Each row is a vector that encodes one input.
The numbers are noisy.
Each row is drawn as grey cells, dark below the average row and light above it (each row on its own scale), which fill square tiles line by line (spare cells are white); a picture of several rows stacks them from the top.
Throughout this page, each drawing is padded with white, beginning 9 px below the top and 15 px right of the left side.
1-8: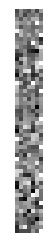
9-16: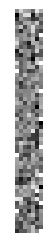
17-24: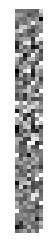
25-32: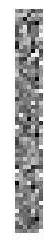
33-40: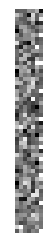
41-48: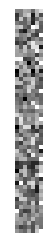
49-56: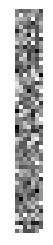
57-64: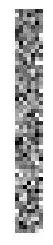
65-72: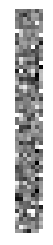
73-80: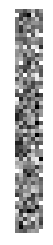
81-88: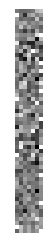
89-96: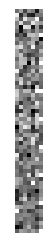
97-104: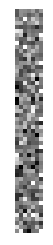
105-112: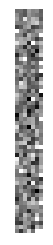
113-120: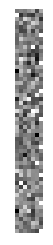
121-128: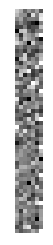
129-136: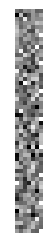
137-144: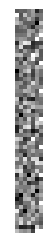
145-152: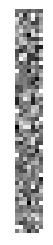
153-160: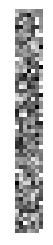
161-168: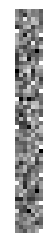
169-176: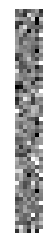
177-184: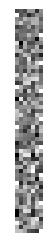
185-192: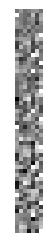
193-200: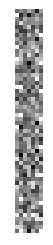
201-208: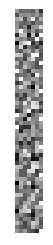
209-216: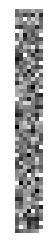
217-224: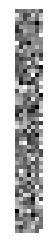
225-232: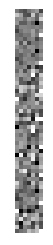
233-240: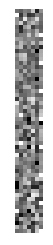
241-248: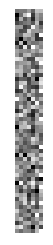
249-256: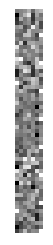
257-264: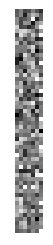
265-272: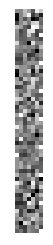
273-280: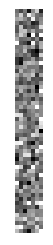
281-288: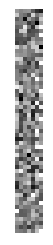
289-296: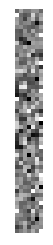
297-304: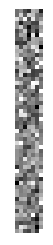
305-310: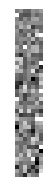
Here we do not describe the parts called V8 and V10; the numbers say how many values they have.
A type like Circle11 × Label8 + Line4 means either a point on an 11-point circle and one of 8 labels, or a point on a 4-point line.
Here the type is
Bool × (Tree14 + V8) + V10.
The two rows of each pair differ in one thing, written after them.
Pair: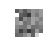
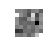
the true/false value
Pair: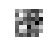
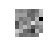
the true/false value
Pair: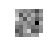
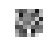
the true/false value
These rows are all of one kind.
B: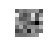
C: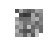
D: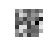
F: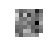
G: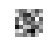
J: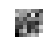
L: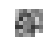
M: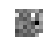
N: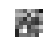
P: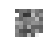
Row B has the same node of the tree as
C, M and P.
